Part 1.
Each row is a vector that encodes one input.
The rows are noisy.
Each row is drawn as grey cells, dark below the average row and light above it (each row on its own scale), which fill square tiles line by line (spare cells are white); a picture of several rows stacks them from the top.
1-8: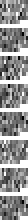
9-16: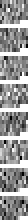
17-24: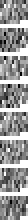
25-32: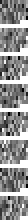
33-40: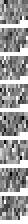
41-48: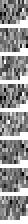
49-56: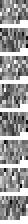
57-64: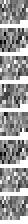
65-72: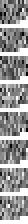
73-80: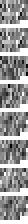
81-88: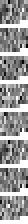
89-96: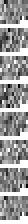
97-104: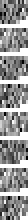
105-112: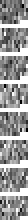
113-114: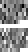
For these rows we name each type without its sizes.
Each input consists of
a point on a circle.
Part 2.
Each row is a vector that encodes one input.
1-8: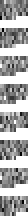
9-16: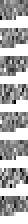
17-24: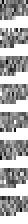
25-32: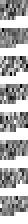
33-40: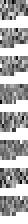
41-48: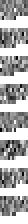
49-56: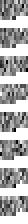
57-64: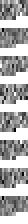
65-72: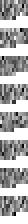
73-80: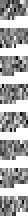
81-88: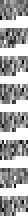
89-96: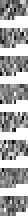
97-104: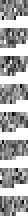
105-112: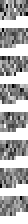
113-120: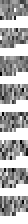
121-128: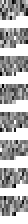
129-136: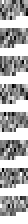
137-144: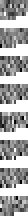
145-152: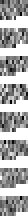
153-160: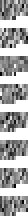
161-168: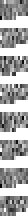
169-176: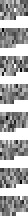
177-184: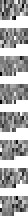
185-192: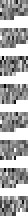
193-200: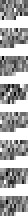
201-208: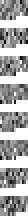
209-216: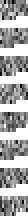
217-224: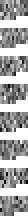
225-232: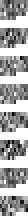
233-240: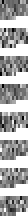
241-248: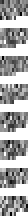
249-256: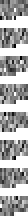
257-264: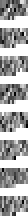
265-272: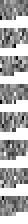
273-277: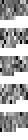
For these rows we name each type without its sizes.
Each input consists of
a label.
